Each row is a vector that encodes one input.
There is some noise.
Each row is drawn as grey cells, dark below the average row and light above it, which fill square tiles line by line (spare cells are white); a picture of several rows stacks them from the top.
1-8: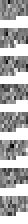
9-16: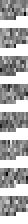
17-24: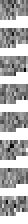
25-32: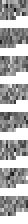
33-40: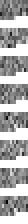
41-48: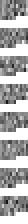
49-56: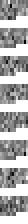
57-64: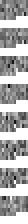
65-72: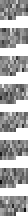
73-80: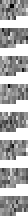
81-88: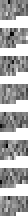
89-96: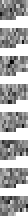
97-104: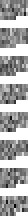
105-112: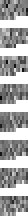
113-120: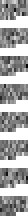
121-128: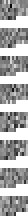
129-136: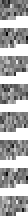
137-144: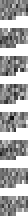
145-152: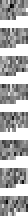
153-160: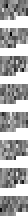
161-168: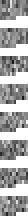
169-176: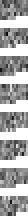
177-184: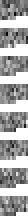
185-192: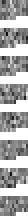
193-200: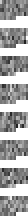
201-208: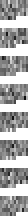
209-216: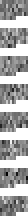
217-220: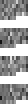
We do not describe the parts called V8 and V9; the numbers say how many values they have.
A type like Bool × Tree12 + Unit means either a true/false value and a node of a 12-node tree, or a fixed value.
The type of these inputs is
(Bool × Circle5 + Label7 × V9) × V8.
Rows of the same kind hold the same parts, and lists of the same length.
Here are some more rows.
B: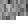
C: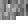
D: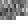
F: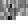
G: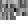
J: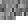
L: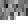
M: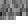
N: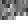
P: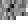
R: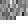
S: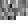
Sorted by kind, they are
B, C, J, L, M, N
D, F, G, P, R, S

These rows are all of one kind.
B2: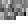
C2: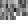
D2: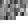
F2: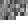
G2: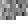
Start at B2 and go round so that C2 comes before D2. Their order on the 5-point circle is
B2, C2, F2, D2, G2.
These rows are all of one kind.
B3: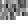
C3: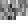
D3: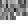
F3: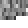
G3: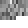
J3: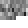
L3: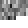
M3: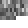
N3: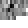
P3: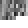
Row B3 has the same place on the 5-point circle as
G3, J3, N3 and P3.
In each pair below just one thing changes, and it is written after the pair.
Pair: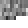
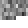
the true/false value
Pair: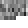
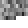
the value of V8
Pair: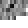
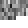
the value of V8
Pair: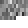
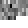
the value of V8
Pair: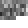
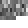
the true/false value
